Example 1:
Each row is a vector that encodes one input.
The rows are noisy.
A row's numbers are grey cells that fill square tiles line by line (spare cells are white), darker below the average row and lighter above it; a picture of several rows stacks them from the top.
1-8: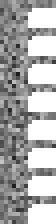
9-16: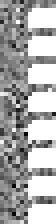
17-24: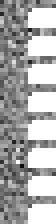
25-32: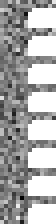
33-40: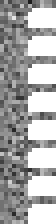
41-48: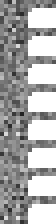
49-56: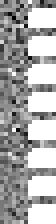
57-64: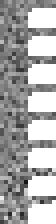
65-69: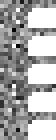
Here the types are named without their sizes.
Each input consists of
a label.
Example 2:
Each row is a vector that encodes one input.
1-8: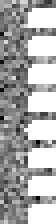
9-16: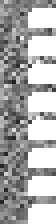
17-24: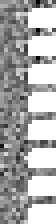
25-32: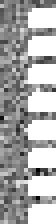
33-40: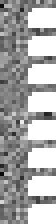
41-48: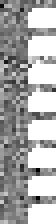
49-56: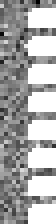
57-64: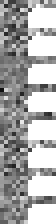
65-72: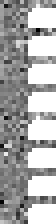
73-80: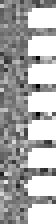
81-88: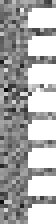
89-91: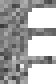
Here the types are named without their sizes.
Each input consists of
a node of a tree.
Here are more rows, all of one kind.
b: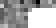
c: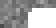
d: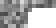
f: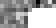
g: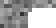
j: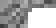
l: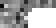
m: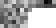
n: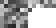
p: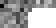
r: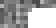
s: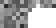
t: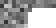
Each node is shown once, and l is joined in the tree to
p.
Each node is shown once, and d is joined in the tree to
j and m.
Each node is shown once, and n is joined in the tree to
s.
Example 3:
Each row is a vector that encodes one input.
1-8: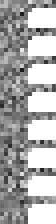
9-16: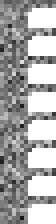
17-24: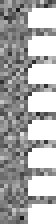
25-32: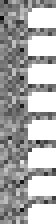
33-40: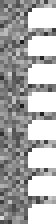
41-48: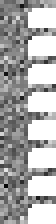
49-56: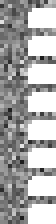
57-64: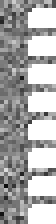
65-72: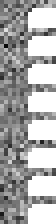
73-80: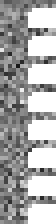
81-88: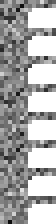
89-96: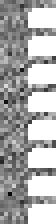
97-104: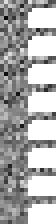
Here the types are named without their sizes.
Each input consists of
a point on a line.
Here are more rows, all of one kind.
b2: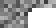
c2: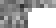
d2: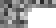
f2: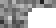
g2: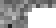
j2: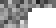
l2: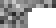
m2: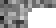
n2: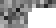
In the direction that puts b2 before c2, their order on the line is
j2, b2, c2, g2, d2, m2, f2, l2, n2.
